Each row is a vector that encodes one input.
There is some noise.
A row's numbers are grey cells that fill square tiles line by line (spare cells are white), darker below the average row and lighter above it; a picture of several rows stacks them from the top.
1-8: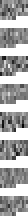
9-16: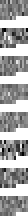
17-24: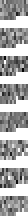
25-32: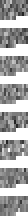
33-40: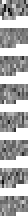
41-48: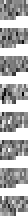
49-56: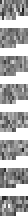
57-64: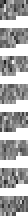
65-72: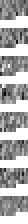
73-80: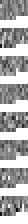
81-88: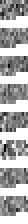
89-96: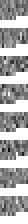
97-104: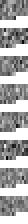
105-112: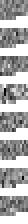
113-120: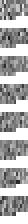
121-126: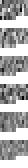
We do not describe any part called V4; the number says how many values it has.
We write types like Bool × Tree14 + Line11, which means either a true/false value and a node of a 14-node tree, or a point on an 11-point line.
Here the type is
Label7 × (Tree8 + V4).
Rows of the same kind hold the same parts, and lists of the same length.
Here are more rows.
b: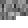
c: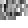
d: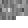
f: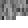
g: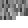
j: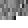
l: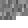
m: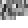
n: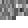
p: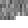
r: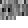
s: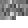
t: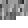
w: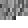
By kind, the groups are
b, d, f, j, n, s, w
c, g, l, m, p, r, t

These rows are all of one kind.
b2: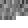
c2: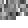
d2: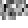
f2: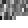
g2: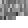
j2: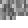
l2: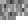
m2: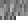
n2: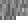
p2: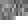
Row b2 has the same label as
f2, m2 and n2.
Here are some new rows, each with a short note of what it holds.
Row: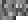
one of 7 labels and a node of an 8-node tree
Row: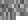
one of 7 labels and a value of V4
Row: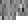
one of 7 labels and a node of an 8-node tree
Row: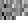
one of 7 labels and a node of an 8-node tree
